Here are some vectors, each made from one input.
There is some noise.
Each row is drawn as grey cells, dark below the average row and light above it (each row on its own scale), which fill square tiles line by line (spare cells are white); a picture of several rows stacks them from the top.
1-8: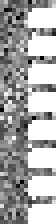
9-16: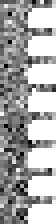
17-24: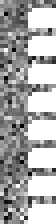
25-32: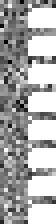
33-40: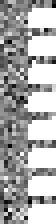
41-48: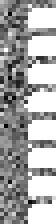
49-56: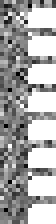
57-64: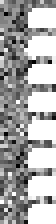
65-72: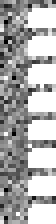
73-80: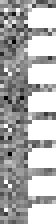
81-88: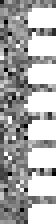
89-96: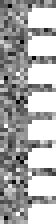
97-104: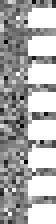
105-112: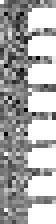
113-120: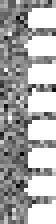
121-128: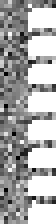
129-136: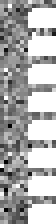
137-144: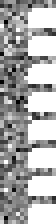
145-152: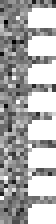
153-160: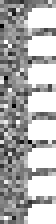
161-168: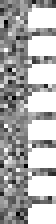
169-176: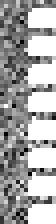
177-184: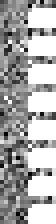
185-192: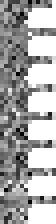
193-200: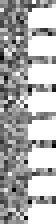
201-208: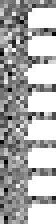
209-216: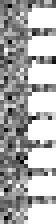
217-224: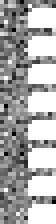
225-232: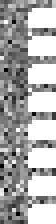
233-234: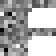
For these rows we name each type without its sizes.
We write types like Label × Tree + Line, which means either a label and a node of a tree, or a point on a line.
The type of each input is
(Label + Line) × Line.
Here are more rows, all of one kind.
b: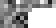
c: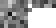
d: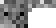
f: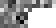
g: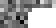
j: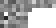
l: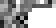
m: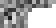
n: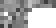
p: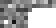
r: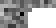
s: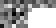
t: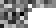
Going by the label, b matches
f, g and l.
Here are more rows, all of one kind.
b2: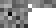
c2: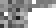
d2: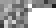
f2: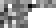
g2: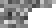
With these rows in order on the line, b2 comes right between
d2 and g2.
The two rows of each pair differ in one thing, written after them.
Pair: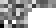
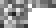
the place on the line
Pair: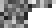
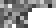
the place on the line
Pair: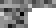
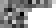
the place on the line
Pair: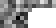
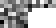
the place on the line
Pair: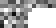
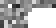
the place on the line
